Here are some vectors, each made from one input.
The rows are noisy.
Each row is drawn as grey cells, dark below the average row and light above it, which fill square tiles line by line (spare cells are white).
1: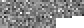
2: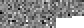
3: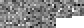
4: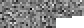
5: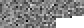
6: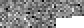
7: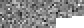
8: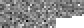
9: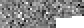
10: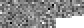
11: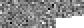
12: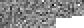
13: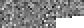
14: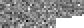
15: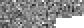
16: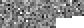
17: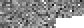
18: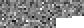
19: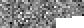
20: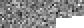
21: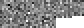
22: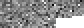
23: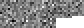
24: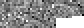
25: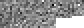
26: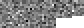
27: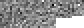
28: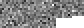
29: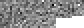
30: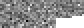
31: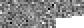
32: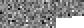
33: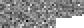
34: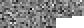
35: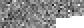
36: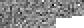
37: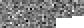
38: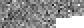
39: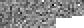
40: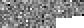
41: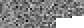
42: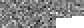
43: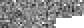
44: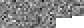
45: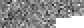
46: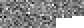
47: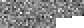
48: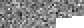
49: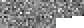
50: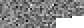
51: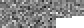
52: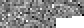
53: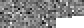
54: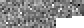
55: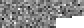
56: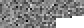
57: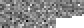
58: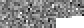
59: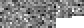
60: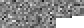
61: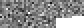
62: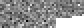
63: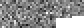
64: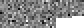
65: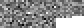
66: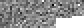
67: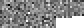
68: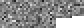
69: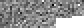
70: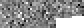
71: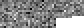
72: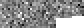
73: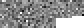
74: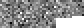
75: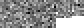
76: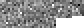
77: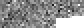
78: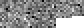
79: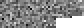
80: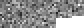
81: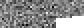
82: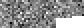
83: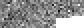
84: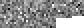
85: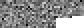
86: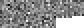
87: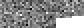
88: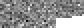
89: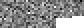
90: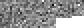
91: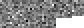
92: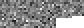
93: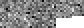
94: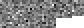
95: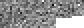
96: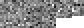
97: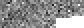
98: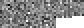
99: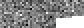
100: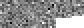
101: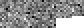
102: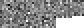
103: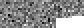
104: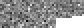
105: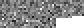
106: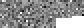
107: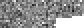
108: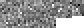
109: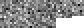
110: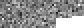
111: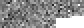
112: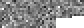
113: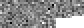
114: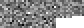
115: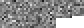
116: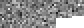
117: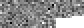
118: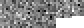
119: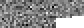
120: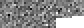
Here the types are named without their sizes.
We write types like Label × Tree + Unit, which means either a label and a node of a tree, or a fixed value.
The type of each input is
(Bool × Bool × Bool + Unit) × Label.
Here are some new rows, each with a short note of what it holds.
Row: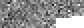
a label
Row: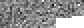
a label
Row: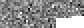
a label and three true/false values
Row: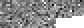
a label
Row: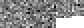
a label and three true/false values
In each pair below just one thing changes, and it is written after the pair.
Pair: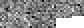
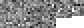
the label
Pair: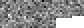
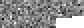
the label
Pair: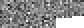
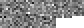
the label
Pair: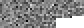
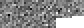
the label
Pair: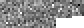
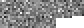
one of the three true/false values
